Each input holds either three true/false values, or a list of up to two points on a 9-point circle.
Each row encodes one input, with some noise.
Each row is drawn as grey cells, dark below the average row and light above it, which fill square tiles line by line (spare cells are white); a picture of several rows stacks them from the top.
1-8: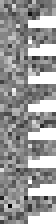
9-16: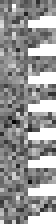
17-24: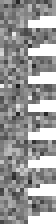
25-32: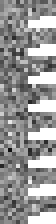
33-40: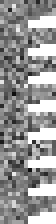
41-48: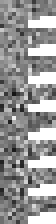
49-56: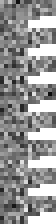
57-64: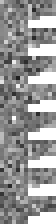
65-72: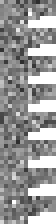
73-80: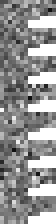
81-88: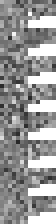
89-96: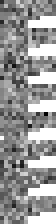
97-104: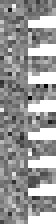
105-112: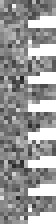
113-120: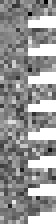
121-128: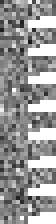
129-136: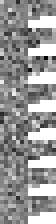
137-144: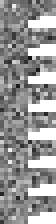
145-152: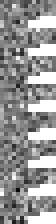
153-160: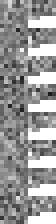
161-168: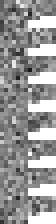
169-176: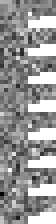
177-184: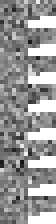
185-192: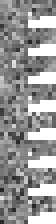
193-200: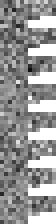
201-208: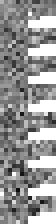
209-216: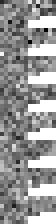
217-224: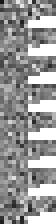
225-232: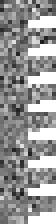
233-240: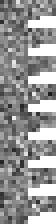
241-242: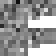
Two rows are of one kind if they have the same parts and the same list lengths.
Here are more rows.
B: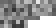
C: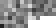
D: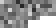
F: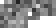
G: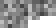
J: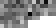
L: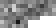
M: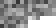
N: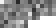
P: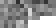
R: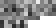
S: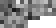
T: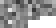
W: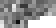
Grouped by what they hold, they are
B, R, S
C, D, F, G, M, N, P, T
J
L, W

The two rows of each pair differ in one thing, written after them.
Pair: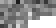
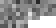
the place on the 9-point circle in item 2 of the list
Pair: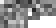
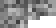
the place on the 9-point circle in item 1 of the list
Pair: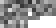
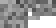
the place on the 9-point circle in item 2 of the list
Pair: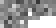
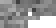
the place on the 9-point circle in item 1 of the list
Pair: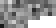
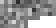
the place on the 9-point circle in item 1 of the list
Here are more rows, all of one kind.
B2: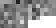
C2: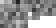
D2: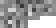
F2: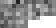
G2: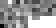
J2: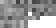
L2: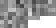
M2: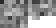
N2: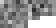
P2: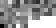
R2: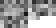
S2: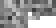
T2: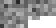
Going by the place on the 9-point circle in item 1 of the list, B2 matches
F2, M2 and R2.
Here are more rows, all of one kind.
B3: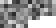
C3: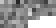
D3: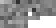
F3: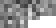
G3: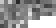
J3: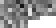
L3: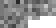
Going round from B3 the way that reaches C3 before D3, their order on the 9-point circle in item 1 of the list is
B3, J3, C3, D3, G3, F3, L3.
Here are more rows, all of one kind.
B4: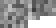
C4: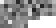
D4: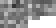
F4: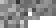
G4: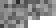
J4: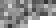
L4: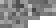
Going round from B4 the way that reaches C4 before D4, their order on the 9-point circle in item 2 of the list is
B4, C4, F4, G4, D4, L4, J4.
